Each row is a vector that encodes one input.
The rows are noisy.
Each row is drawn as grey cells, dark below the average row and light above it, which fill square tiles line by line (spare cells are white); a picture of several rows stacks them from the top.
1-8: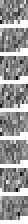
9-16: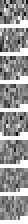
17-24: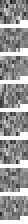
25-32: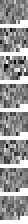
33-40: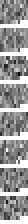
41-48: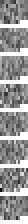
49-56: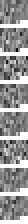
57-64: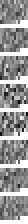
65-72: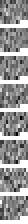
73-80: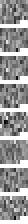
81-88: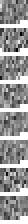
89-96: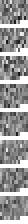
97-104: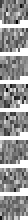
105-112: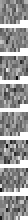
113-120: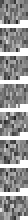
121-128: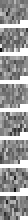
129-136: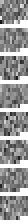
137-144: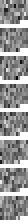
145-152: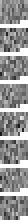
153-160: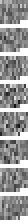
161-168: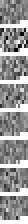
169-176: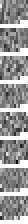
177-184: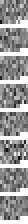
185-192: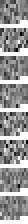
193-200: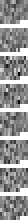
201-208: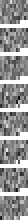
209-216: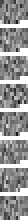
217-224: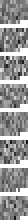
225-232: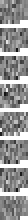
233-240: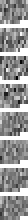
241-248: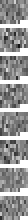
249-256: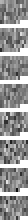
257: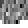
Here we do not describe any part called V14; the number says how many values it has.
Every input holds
either a point on a 10-point line, or a point on a 15-point line and a value of V14.
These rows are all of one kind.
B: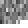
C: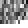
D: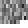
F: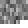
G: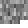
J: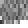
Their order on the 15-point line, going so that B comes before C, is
J, B, F, D, C, G.
